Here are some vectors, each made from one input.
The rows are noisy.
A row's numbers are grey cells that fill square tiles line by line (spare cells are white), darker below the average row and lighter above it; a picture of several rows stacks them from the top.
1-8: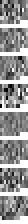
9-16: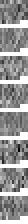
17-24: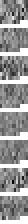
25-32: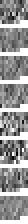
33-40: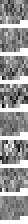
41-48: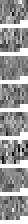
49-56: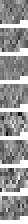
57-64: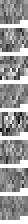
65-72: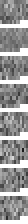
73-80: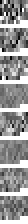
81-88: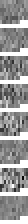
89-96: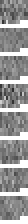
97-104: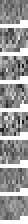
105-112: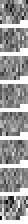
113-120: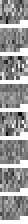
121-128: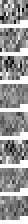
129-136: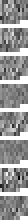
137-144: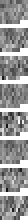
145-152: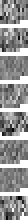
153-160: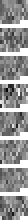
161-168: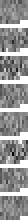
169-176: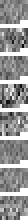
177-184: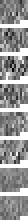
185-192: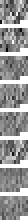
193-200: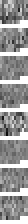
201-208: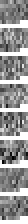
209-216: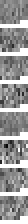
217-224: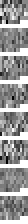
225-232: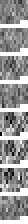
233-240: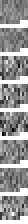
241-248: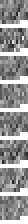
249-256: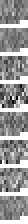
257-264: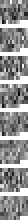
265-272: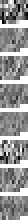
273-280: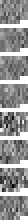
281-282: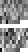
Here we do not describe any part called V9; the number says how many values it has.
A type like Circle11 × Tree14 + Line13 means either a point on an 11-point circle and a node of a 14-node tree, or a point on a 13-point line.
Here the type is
Bool × (Tree19 + V9).
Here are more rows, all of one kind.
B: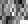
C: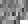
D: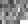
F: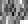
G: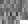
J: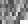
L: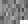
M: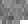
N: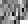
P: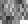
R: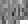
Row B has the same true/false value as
G and L.
